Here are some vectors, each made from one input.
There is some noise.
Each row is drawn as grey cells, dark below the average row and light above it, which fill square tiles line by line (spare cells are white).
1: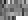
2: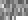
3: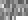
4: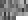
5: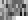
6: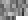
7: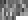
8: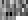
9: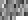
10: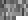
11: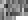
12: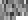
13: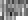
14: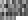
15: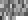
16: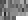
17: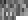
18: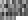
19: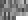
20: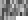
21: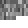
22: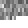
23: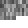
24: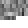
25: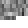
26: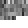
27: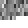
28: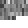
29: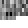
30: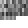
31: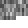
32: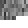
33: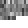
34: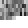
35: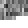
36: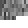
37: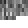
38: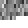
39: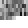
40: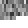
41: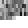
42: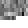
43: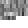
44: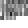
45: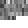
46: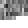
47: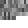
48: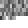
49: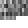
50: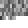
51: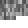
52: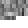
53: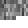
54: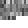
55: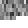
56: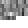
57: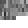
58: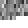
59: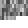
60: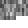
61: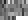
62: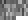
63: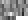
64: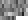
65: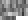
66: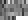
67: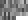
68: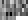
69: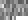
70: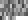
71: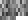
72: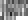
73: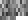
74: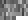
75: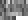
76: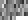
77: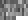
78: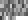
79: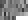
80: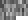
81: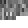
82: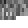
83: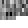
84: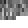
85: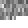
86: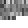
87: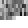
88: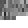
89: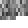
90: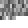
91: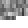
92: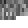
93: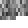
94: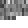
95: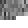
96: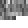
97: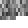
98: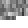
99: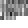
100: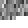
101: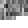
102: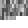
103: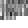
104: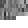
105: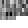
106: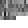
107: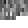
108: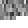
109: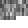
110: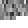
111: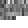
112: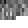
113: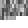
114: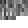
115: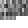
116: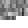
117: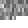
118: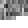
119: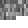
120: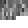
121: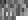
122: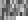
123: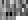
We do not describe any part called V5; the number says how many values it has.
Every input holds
either a node of a 9-node tree and a value of V5, or a node of an 11-node tree.
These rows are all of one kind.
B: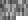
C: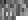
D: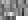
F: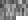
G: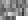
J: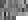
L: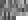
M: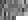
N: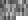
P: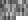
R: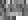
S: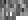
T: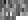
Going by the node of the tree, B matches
L, N, P and T.
